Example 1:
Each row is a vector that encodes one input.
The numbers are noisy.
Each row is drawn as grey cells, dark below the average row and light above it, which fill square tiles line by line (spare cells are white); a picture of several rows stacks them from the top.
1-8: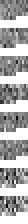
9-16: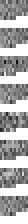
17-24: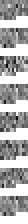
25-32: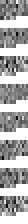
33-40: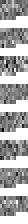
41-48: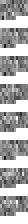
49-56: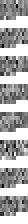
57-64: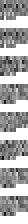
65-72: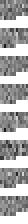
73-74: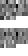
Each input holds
a list of up to two points on a 4-point line.
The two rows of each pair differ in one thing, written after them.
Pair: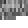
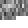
the place on the 4-point line in item 2 of the list
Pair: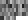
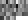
the place on the 4-point line in item 2 of the list
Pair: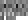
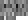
the place on the 4-point line in item 2 of the list
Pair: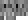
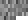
the place on the 4-point line in item 1 of the list
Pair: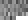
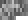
the place on the 4-point line in item 1 of the list
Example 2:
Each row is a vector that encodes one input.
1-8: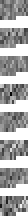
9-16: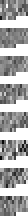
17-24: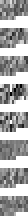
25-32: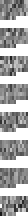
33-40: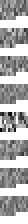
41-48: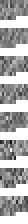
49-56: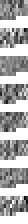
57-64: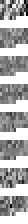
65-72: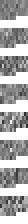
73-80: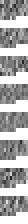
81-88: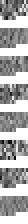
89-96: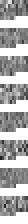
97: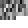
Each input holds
a point on a 13-point circle and four true/false values.
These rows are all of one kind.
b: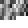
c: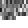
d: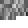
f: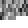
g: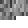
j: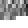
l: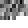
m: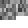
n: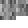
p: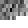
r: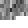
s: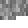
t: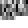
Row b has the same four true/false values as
f, p and s.
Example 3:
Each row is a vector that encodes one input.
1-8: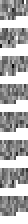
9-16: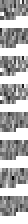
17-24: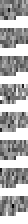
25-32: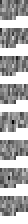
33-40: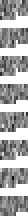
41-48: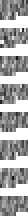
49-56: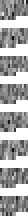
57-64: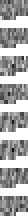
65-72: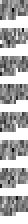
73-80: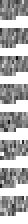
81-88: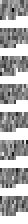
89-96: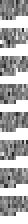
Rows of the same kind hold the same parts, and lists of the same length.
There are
2 kinds of row.
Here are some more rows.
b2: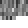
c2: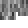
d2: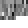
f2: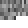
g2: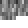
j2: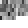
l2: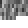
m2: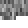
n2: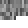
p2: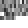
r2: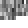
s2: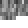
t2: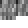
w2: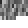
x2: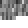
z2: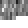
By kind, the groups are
b2, f2, g2, l2, m2, n2, s2, t2, w2, x2, z2
c2, d2, j2, p2, r2

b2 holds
a node of a 13-node tree.
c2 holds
three true/false values.
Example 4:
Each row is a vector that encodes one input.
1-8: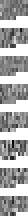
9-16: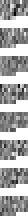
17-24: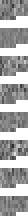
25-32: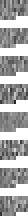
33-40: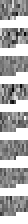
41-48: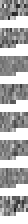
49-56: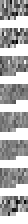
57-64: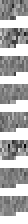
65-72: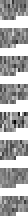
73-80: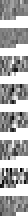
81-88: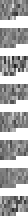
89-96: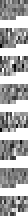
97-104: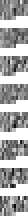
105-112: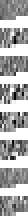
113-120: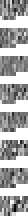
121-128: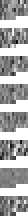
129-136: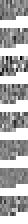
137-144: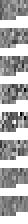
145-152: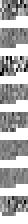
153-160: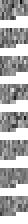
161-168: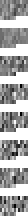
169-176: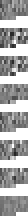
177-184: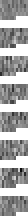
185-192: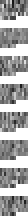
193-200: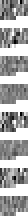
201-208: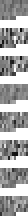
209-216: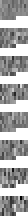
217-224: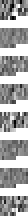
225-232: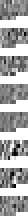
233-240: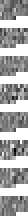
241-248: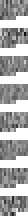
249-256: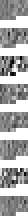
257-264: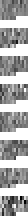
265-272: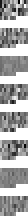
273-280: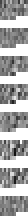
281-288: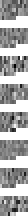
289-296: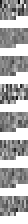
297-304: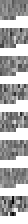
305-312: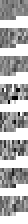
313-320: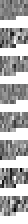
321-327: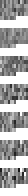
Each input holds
a node of an 18-node tree and a true/false value.
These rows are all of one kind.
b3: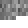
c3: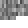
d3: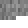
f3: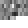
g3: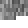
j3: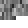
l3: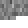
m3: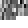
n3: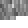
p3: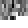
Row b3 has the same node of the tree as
d3, f3, m3 and n3.
